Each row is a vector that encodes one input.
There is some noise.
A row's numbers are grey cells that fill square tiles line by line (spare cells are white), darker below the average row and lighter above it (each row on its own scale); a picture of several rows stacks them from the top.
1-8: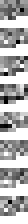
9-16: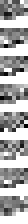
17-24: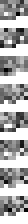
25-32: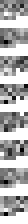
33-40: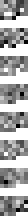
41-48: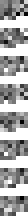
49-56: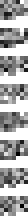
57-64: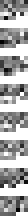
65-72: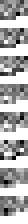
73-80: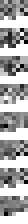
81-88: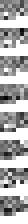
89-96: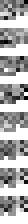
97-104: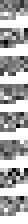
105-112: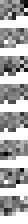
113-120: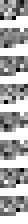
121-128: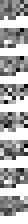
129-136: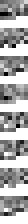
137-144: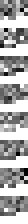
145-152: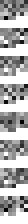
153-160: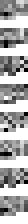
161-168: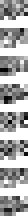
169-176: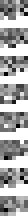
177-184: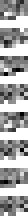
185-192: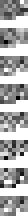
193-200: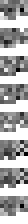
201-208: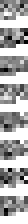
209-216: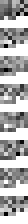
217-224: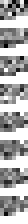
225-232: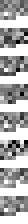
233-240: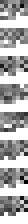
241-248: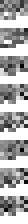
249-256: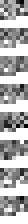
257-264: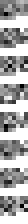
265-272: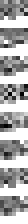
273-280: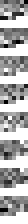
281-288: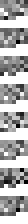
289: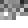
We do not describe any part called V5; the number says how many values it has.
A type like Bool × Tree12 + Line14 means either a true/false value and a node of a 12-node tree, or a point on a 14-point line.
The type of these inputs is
List2(Bool × V5).
